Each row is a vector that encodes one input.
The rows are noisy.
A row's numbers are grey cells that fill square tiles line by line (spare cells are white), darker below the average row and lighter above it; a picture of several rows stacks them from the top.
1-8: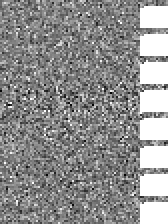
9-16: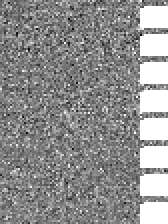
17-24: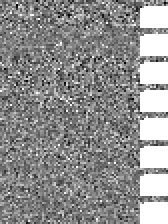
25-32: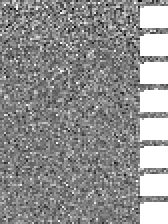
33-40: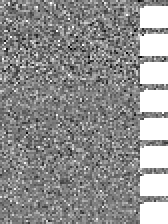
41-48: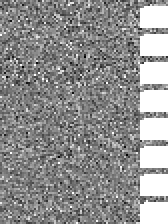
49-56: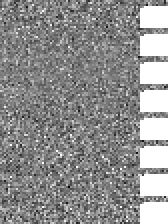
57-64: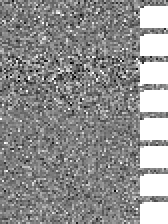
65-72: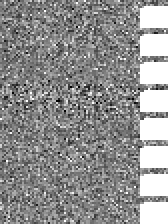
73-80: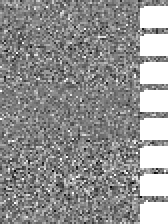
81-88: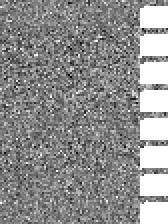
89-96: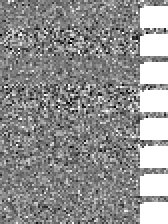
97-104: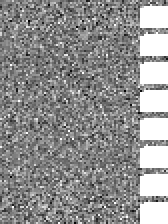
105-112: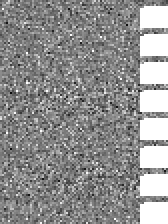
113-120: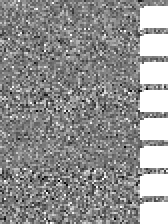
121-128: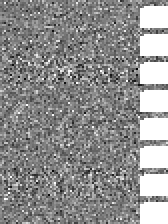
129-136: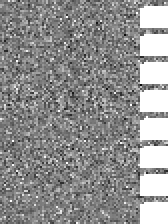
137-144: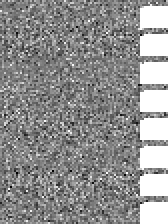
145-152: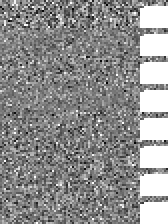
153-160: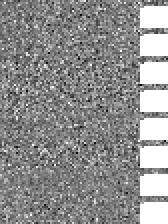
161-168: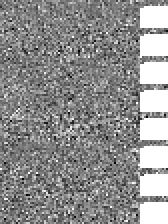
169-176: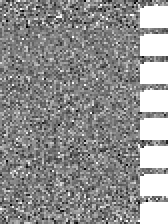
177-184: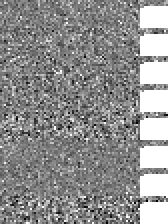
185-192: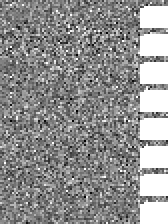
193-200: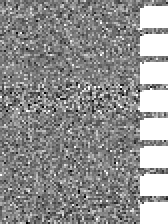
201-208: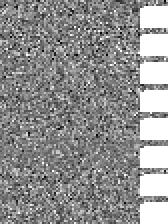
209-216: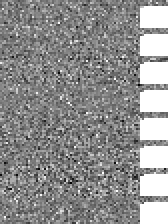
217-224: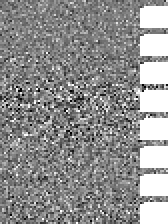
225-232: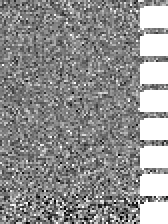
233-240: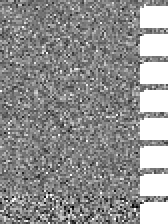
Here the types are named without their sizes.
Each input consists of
a point on a line, together with either a fixed value, or four true/false values.
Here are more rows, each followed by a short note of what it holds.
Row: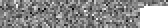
a point on a line
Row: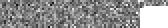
a point on a line and four true/false values
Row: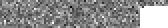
a point on a line
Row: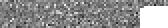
a point on a line
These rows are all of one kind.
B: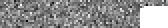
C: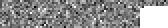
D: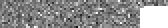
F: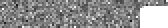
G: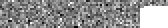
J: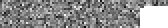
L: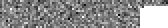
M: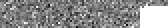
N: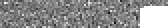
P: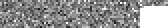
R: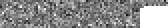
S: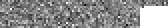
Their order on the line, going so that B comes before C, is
D, P, B, N, R, G, C, F, S, L, M, J.
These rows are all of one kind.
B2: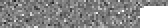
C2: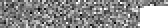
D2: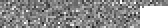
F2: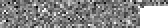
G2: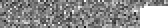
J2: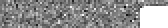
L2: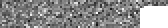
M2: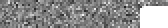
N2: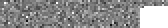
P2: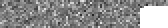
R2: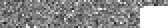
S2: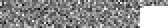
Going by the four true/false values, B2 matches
M2 and N2.
